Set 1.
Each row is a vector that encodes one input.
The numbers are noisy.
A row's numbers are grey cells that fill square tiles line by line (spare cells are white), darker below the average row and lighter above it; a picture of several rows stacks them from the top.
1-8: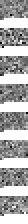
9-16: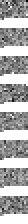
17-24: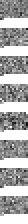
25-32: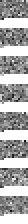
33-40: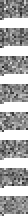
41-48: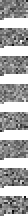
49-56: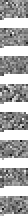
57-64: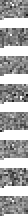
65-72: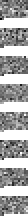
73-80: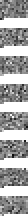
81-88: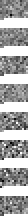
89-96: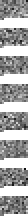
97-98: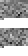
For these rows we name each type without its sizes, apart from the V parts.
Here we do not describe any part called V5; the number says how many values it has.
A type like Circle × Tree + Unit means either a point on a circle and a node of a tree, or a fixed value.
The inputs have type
Circle × (Tree + Unit) + V5.
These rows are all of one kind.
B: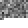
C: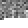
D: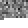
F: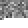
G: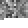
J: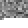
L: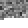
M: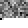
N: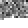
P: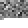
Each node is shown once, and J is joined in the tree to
F.
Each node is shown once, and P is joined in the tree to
D.
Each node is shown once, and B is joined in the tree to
M.
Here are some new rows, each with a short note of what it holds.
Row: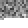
a point on a circle
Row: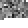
a value of V5
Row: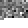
a value of V5
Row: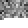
a point on a circle
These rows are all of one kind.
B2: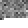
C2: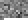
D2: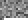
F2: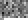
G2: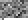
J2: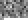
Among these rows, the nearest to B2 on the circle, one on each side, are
D2 and F2.
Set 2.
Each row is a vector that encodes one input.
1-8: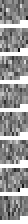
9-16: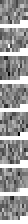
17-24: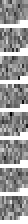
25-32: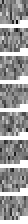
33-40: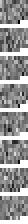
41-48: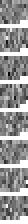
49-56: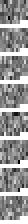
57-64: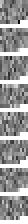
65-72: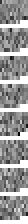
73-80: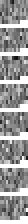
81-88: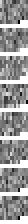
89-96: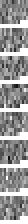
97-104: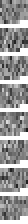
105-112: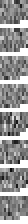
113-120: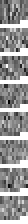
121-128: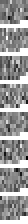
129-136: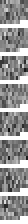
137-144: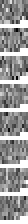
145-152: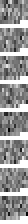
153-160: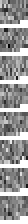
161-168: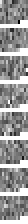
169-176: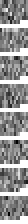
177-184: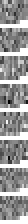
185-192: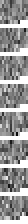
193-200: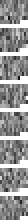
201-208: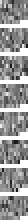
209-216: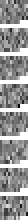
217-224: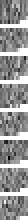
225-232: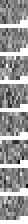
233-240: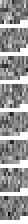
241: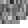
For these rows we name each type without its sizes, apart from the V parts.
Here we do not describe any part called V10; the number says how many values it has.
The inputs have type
Line × Line + Tree × V10.
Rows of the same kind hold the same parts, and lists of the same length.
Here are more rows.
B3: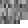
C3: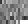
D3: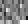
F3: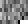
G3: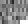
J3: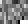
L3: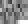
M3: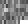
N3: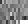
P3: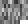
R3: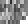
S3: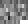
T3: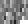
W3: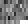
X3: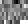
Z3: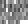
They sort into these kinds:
B3, F3, G3, J3, L3, P3, T3, X3
C3, D3, M3, N3, R3, S3, W3, Z3

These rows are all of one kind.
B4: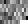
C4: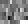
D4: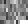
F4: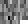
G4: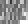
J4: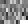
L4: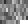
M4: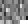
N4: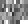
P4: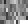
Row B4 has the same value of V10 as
D4, J4, L4 and P4.
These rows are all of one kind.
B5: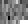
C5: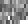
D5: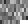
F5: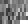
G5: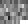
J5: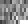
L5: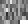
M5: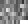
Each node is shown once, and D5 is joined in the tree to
F5 and G5.
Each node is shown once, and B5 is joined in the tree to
G5 and L5.
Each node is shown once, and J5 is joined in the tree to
C5 and G5.
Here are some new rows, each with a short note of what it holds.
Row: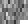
a point on each of two lines
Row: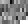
a point on each of two lines
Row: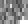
a point on each of two lines
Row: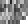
a node of a tree and a value of V10
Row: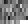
a node of a tree and a value of V10
